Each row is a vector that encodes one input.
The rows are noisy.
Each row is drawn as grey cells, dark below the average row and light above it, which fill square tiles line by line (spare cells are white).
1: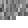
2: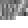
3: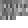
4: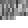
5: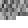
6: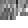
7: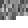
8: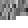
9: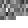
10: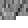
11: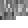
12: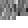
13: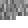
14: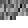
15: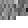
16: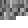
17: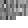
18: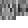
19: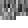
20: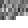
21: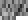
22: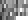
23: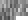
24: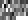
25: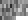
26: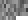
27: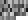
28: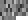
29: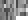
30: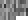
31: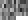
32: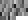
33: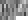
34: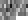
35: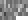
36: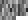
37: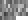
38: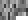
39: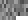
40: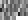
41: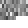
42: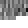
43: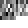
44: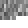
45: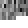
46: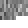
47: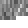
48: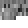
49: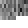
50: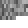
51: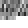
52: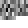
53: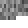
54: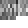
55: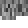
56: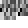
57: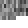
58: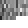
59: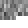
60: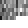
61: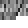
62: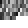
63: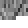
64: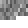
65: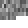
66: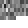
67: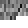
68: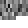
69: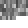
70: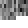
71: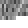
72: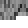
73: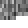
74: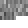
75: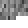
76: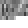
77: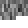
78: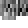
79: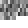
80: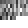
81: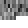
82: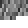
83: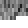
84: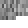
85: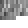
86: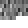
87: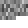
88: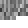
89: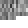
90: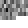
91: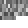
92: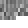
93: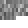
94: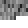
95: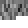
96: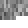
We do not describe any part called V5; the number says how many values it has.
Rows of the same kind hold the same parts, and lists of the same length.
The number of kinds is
2.
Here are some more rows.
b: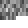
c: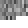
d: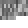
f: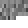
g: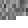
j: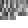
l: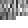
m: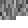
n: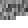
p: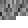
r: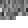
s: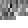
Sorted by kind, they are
b, f, g, j, n, s
c, d, l, m, p, r

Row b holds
a point on a 4-point line and a true/false value.
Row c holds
a true/false value and a value of V5.
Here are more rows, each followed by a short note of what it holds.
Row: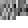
a point on a 4-point line and a true/false value
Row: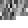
a point on a 4-point line and a true/false value
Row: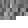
a true/false value and a value of V5
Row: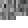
a point on a 4-point line and a true/false value
